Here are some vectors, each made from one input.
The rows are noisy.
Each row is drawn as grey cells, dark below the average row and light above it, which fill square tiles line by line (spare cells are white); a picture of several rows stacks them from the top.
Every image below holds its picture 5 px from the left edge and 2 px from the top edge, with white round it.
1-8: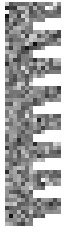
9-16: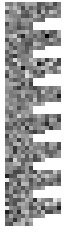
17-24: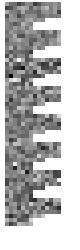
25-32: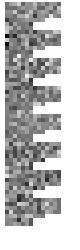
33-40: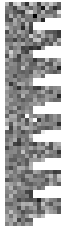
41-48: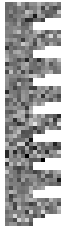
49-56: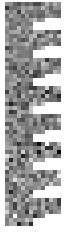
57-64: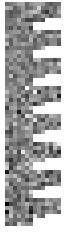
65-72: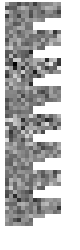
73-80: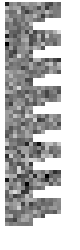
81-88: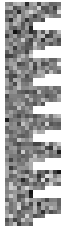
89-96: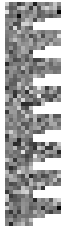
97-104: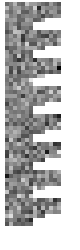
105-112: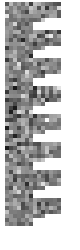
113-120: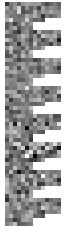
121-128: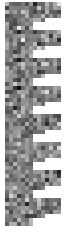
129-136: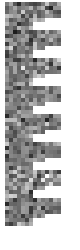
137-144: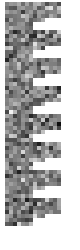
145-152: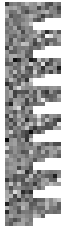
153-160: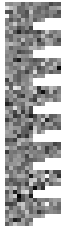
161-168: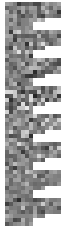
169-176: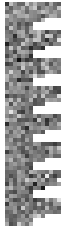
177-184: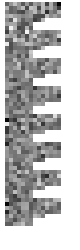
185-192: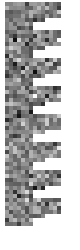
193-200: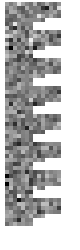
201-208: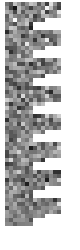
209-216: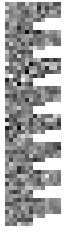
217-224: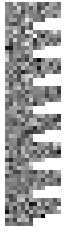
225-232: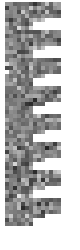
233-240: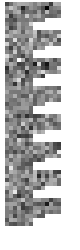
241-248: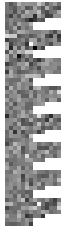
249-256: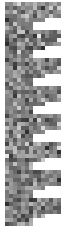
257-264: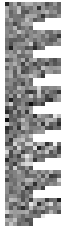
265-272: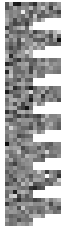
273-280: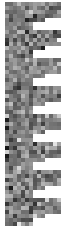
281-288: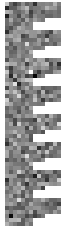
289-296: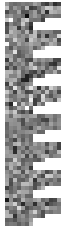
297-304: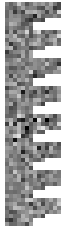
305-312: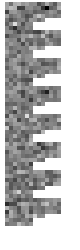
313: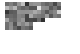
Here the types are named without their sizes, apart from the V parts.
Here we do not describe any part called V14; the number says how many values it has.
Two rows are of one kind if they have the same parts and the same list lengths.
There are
3 kinds of row.
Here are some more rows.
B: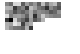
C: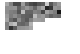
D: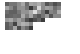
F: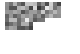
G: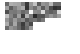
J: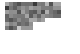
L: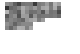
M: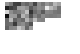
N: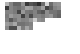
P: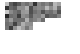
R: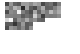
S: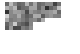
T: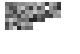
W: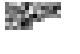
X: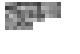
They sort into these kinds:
B, D, G, T, W
C, J, L, M, N, P, X
F, R, S

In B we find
a node of a tree.
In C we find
a value of V14.
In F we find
a point on a line.
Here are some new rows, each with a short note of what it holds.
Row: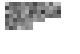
a value of V14
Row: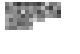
a value of V14
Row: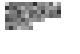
a value of V14
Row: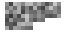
a point on a line
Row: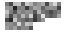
a node of a tree
